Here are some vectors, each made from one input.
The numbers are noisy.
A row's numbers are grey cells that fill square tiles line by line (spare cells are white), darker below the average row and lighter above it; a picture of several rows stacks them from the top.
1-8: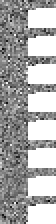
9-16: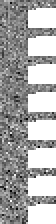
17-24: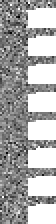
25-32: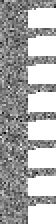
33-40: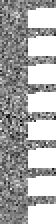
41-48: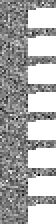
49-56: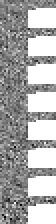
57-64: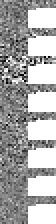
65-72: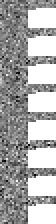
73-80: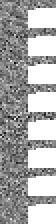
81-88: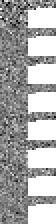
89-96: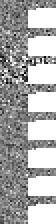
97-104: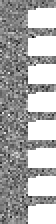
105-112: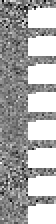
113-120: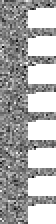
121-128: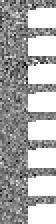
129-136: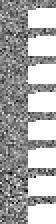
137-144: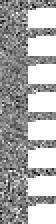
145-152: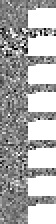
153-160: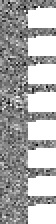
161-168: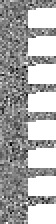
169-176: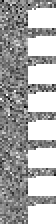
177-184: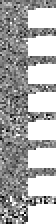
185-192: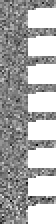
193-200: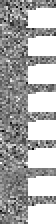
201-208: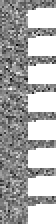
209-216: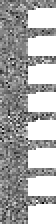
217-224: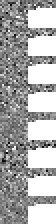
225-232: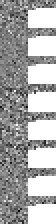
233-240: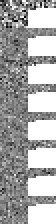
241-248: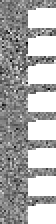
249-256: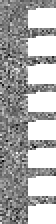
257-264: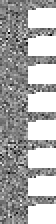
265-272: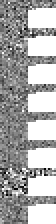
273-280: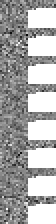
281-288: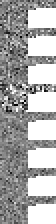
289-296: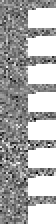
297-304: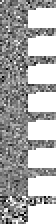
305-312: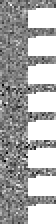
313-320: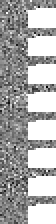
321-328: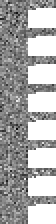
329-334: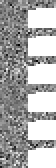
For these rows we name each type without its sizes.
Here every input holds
either a fixed value, or a point on each of two lines and a true/false value.
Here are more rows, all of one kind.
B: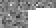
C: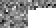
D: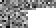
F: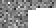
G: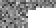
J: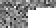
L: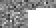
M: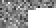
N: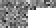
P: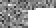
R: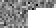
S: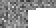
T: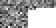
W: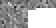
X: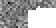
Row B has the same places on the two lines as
F, M, S and W.
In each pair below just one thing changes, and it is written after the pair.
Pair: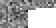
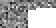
the true/false value
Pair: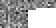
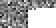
the place on one of the two lines
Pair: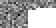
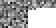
the true/false value
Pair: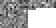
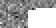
the true/false value
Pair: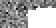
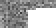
the place on one of the two lines
